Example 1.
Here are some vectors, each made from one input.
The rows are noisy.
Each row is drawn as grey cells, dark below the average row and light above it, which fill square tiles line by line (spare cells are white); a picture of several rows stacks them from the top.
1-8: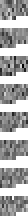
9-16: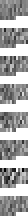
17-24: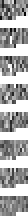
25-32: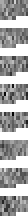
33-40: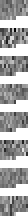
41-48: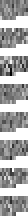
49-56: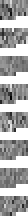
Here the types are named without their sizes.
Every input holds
a point on a line.
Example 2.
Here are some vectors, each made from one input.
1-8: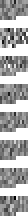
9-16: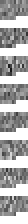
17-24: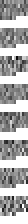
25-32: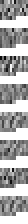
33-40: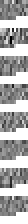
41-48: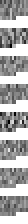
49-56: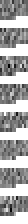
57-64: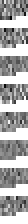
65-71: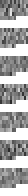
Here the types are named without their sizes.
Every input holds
a point on a circle.
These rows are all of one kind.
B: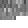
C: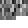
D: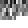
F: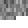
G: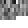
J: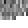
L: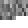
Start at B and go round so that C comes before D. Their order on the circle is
B, F, J, G, L, C, D.
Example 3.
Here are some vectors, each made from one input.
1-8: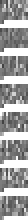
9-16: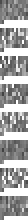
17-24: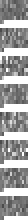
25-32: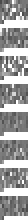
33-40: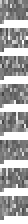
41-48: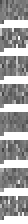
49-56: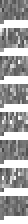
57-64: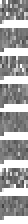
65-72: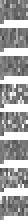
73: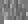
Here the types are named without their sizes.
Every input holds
a label.
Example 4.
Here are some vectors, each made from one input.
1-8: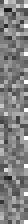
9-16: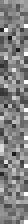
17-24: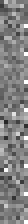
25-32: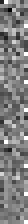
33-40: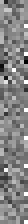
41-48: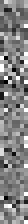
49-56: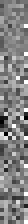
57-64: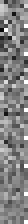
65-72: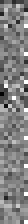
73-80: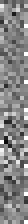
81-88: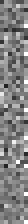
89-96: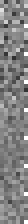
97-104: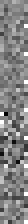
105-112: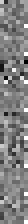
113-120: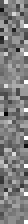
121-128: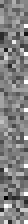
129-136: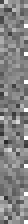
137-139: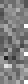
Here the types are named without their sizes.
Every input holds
a label.
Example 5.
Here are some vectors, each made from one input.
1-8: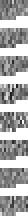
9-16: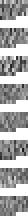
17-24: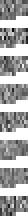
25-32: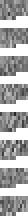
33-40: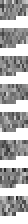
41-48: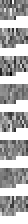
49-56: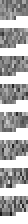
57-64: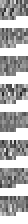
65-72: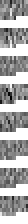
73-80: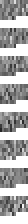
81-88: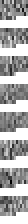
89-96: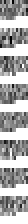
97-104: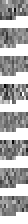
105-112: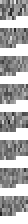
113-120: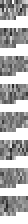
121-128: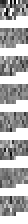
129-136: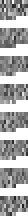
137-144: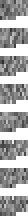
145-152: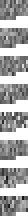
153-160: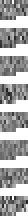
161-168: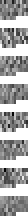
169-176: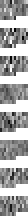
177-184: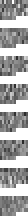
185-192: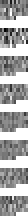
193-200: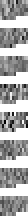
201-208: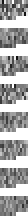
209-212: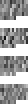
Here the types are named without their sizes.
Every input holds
a point on each of two lines.
